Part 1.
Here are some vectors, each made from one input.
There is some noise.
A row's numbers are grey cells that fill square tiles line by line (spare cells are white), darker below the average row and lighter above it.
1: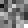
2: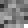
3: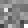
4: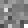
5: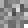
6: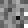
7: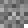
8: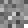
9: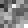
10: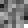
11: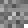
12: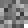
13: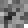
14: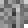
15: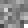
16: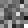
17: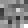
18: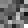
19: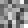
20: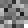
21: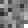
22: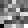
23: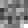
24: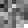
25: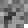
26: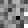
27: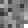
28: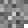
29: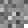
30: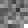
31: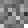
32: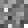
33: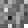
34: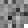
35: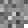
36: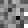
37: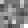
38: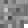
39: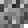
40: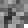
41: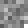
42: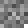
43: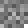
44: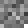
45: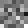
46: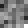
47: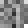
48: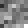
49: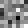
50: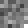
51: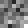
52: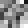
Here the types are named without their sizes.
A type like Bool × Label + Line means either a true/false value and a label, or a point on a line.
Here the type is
Label.
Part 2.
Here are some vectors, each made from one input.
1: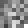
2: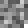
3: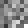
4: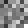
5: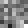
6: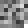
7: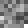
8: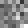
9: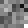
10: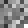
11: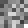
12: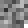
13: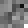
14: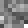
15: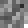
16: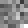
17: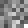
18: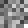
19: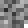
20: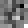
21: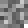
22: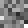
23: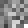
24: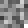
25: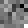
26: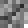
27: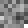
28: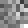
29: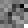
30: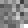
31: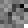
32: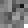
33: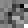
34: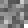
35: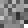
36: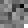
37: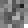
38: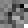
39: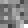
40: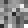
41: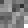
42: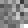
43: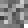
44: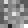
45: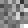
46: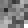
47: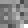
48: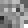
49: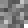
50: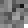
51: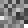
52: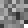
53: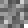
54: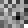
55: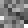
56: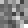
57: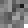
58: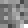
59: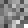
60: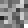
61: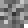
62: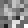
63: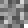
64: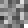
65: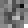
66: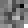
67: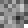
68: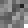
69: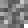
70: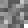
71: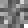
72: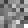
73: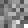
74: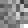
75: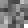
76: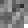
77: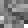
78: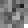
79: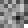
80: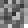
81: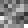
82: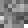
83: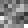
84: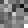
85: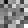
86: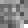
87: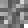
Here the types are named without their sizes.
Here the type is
Label.
